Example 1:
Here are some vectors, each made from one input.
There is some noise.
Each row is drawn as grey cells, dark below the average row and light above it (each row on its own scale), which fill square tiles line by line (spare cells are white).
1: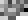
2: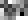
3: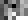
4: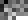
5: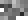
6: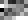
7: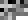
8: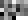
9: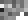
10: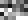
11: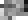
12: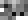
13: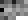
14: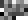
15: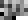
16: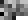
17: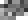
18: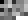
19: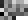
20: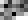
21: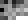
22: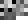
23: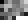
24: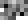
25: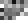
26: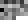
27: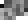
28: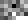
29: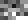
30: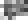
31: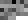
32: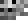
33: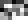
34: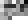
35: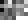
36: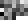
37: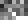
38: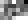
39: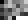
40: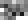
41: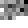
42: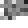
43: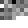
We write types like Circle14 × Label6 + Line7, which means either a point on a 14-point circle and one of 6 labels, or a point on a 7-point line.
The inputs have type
(Bool × Bool × Bool + Unit) × Line6.
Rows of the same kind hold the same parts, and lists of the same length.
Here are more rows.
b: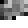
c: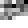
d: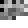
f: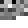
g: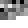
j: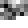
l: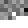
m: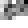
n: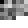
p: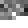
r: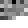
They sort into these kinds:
b, d, f, j, n
c, g, l, m, p, r

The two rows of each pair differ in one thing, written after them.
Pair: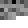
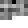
one of the three true/false values
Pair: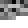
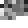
the place on the 6-point line
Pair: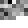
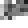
the place on the 6-point line
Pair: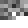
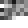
the place on the 6-point line
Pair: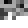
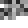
one of the three true/false values
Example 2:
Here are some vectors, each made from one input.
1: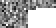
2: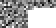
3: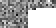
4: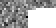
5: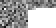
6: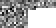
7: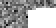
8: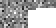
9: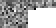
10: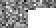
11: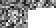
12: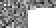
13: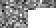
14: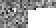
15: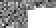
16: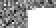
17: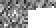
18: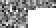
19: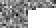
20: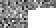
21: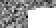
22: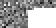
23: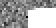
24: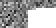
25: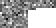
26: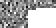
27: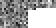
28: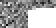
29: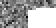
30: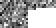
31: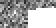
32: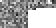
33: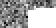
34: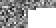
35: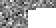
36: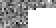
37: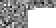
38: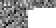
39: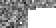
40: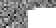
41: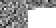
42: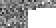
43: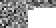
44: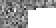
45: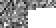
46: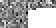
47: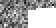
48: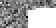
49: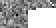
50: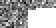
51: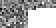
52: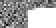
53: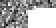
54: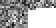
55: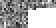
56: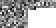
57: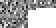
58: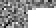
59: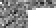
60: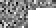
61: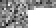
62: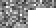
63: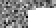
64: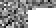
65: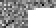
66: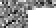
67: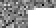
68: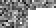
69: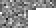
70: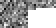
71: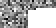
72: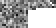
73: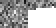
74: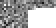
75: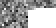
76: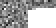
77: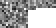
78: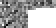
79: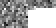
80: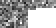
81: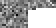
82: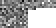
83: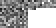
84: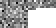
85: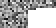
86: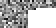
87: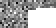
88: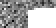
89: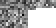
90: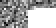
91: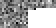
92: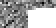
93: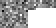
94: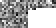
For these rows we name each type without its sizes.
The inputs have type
Bool × Bool × Bool × Bool + Line.
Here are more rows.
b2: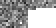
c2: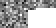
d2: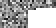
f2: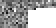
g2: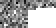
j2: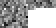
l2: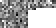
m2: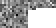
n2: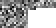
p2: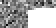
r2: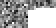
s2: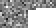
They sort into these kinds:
b2, c2, d2, f2, g2, l2, m2, n2, s2
j2, p2, r2

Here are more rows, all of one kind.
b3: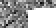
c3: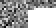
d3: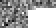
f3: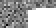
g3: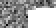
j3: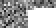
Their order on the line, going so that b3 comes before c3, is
d3, g3, b3, j3, f3, c3.
